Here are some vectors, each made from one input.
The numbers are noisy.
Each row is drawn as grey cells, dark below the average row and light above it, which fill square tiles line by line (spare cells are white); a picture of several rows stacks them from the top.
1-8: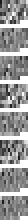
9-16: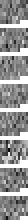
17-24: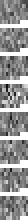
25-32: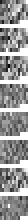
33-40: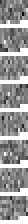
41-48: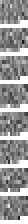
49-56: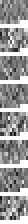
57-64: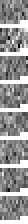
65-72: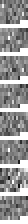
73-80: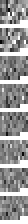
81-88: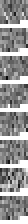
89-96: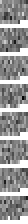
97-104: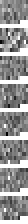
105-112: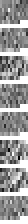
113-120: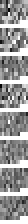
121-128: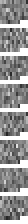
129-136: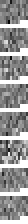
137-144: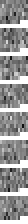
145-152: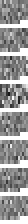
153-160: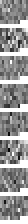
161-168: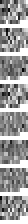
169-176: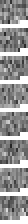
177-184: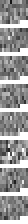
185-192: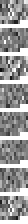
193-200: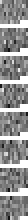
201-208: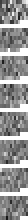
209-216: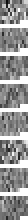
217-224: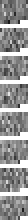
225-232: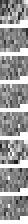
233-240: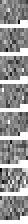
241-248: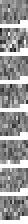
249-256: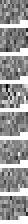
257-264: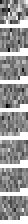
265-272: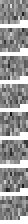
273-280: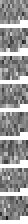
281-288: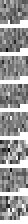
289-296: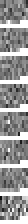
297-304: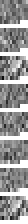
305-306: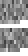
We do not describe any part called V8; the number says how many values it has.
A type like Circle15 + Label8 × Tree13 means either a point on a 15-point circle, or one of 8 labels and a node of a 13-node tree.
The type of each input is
Label12 + (Line6 + V8) × (Line12 + Tree11).
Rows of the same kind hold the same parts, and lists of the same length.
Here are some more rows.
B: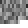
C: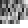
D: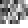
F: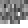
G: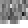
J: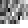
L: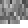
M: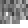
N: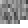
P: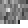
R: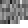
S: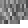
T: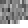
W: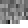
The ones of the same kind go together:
B, M, R, T, W
C, D, J
F, N, P
G, L
S

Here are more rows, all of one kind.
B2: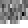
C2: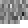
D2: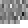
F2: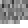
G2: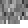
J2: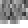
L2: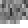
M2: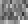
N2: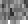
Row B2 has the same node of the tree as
J2, L2 and N2.
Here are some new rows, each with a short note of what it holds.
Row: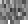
a node of an 11-node tree and a value of V8
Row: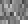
a point on a 6-point line and a node of an 11-node tree
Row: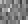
a node of an 11-node tree and a value of V8
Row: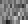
a point on a 12-point line and a value of V8
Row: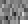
a point on a 12-point line and a value of V8
